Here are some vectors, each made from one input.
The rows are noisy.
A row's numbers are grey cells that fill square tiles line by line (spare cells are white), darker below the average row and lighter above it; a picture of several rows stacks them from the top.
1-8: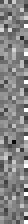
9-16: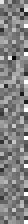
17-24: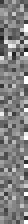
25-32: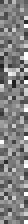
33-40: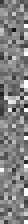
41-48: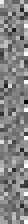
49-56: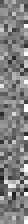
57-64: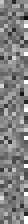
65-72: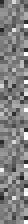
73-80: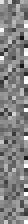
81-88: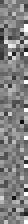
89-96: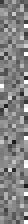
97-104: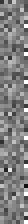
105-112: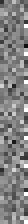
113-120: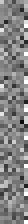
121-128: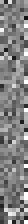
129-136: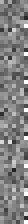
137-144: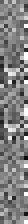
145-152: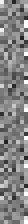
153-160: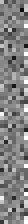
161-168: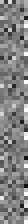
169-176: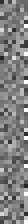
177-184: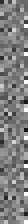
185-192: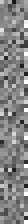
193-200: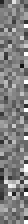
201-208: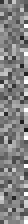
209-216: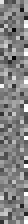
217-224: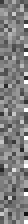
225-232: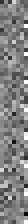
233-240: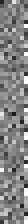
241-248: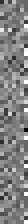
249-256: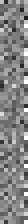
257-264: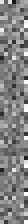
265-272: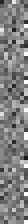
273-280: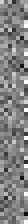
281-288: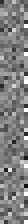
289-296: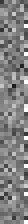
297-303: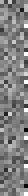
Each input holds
a list of up to two points on a 14-point circle.
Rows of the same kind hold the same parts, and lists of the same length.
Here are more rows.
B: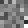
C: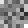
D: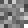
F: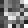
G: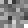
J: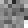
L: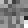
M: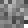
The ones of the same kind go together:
B, D, M
C, G, J, L
F

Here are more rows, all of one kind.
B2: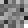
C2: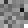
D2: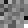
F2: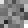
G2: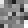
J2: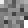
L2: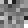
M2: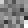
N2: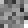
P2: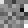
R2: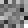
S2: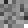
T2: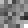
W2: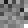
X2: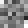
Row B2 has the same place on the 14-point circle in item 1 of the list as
C2, D2, S2 and W2.
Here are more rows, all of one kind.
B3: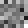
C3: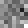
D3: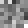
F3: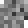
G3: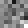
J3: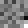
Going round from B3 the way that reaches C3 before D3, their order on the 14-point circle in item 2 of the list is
B3, F3, C3, D3, G3, J3.
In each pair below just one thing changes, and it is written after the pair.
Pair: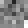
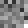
the place on the 14-point circle in item 1 of the list
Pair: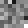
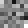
the place on the 14-point circle in item 1 of the list
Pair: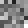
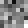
the place on the 14-point circle in item 2 of the list
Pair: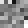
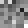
the place on the 14-point circle in item 2 of the list
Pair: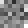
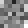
the place on the 14-point circle in item 2 of the list
